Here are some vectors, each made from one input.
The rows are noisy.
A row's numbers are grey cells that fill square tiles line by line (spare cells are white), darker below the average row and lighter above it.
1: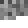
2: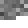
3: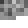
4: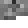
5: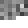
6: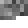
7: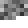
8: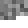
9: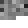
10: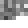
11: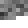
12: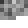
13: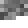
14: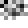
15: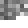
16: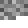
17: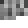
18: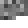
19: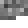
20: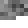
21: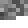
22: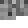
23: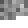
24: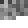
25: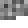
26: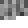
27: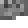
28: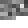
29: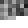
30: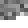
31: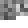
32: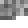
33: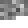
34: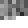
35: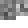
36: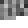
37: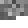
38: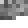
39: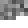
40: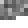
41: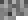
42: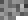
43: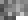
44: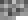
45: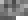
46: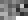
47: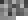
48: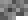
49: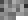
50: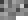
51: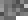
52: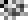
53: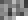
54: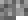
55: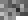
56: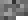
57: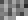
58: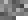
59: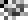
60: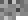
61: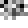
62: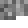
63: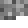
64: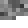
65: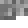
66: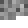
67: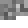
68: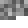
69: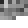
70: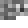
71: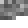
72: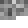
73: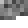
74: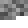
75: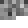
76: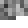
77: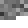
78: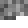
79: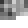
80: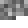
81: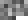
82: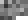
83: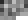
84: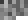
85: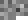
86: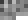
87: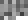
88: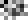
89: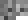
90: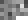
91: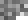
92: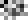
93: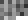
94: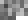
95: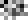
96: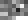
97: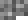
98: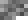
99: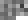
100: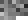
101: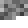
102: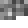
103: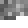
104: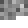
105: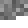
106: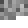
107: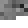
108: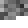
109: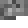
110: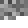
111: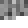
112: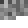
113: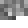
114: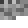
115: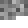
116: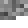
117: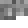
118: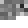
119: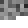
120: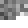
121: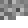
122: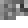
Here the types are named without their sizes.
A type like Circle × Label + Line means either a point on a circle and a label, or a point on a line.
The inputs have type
List(Bool × Line).
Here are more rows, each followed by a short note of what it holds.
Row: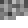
a list of one item
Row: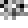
the empty list
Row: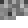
a list of one item
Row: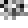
the empty list
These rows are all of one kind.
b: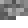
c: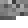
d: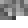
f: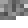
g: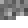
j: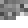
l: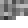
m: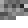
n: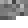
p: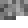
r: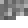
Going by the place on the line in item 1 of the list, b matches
f and m.
